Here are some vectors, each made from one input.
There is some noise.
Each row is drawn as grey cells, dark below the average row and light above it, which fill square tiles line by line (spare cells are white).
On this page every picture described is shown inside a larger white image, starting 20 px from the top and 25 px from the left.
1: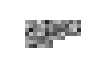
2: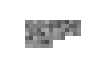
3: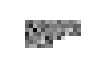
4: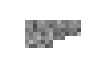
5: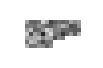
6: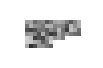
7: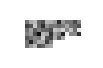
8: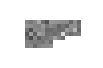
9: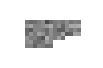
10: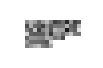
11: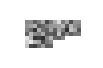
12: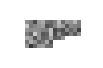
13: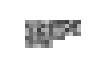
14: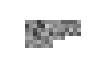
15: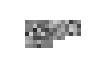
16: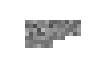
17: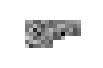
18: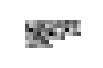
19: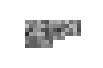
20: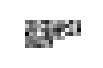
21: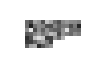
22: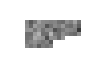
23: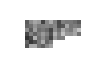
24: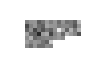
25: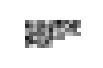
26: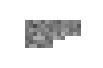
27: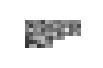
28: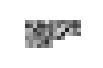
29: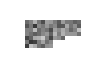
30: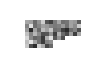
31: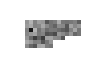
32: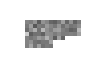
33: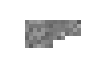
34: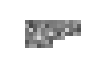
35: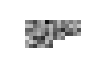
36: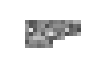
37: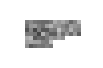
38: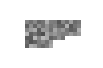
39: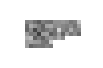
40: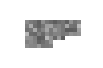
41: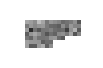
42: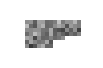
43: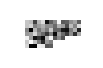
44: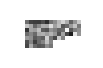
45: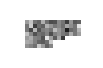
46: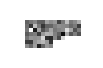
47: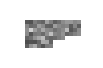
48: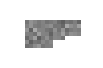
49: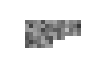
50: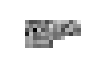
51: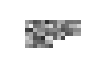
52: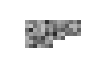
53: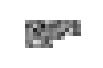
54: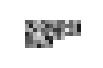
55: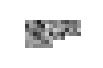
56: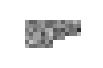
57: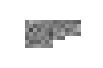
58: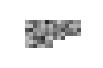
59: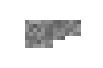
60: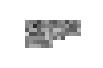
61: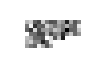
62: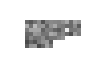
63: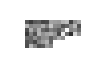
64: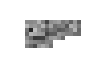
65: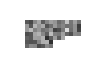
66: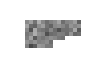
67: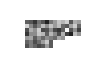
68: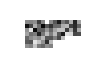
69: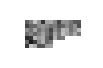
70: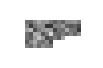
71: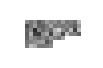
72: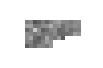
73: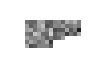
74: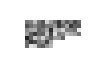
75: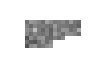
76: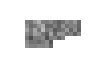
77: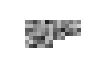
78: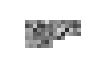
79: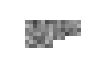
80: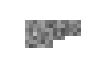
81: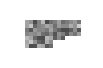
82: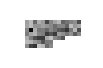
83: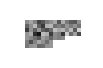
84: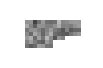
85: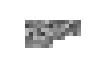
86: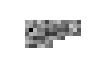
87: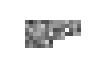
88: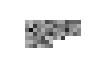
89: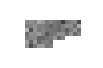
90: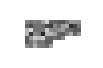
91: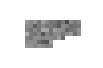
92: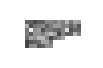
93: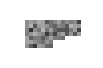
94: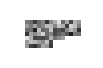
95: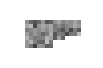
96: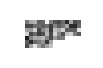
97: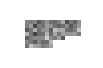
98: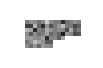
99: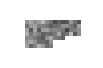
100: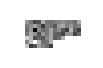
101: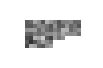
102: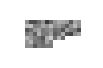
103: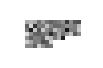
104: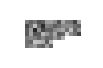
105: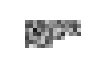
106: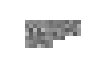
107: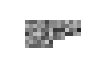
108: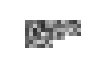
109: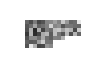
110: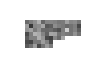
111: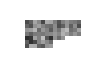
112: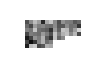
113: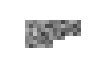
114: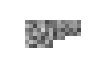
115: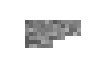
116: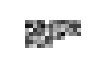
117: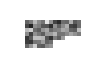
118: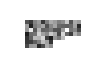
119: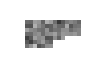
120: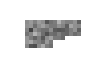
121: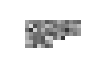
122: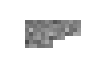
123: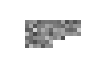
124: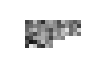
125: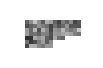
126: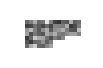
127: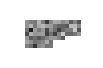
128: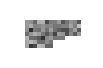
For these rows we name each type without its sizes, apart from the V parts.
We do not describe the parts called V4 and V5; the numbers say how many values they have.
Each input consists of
either a label, or four true/false values, a value of V4 and a value of V5.
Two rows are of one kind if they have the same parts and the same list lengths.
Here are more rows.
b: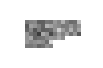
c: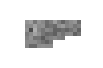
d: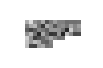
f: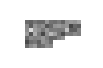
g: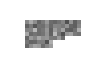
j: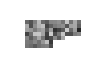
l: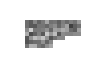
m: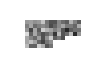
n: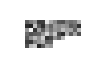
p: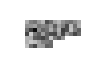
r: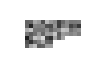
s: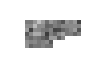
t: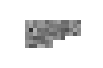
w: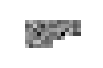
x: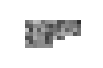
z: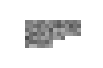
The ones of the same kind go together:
b, d, n, p, w
c, f, g, j, l, m, r, s, t, x, z

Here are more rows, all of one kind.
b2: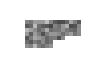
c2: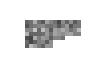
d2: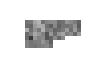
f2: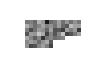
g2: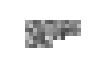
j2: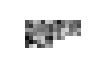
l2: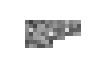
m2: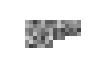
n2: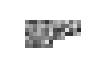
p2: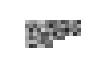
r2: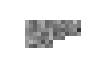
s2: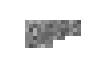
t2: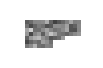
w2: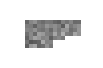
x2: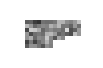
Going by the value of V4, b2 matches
f2, j2, t2 and w2.
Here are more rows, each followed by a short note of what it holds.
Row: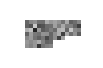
a label
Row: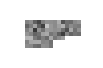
a label
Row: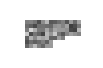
four true/false values, a value of V4 and a value of V5
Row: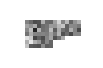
a label
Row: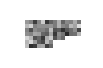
four true/false values, a value of V4 and a value of V5
